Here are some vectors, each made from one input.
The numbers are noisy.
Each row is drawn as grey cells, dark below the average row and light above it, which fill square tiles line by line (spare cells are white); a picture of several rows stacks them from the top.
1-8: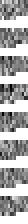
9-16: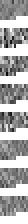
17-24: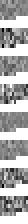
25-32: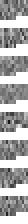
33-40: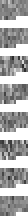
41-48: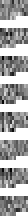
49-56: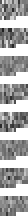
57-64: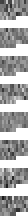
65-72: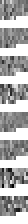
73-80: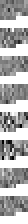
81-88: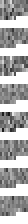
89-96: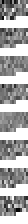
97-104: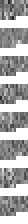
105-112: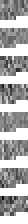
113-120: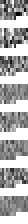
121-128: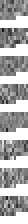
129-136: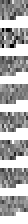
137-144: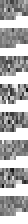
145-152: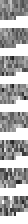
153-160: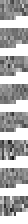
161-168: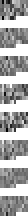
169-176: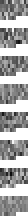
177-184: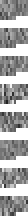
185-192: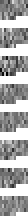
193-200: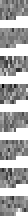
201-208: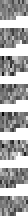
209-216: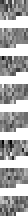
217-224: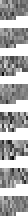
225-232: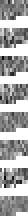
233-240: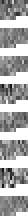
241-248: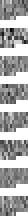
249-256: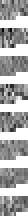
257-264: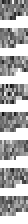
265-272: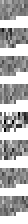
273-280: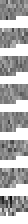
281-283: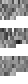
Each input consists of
either a point on each of two 13-point circles, or a point on an 11-point line.
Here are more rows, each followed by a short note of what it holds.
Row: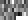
a point on an 11-point line
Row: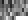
a point on an 11-point line
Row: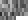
a point on each of two 13-point circles
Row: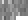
a point on each of two 13-point circles
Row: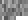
a point on each of two 13-point circles
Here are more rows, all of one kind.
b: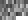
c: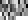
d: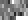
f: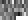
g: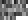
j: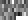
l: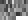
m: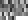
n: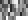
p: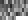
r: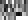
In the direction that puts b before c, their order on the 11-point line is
g, b, p, l, r, f, j, m, c, d, n.
